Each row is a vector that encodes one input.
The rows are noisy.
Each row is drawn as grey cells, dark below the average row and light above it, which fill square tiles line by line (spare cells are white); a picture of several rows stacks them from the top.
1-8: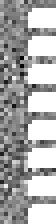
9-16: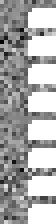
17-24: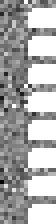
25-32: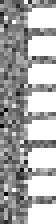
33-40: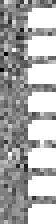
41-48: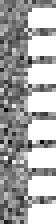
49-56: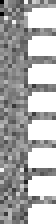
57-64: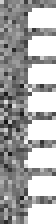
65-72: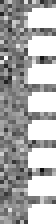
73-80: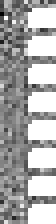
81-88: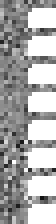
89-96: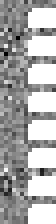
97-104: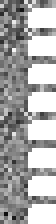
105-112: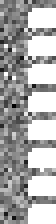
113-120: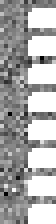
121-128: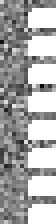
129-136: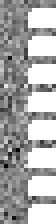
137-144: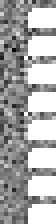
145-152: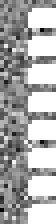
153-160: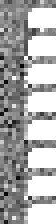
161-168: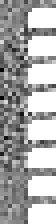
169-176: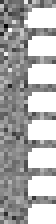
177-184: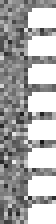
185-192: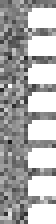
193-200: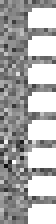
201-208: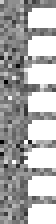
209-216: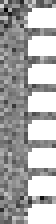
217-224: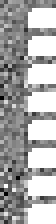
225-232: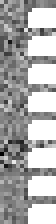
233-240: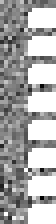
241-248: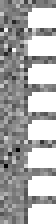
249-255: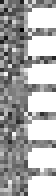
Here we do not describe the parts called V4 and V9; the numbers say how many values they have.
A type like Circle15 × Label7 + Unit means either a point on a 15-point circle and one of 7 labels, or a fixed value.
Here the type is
Bool × Bool × Bool × Tree8 × V4 + V9.
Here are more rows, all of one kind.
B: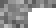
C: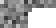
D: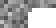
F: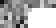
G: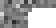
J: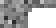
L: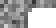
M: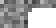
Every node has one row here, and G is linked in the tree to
B.
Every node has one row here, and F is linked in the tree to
B.
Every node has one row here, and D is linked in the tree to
C.
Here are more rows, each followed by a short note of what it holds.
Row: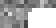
a node of an 8-node tree, three true/false values and a value of V4
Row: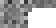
a node of an 8-node tree, three true/false values and a value of V4
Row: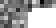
a value of V9
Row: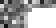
a value of V9
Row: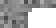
a node of an 8-node tree, three true/false values and a value of V4
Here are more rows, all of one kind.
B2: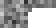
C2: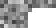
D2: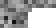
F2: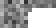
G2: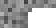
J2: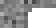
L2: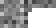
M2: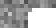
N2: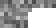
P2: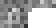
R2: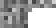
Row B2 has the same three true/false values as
J2, N2, P2 and R2.
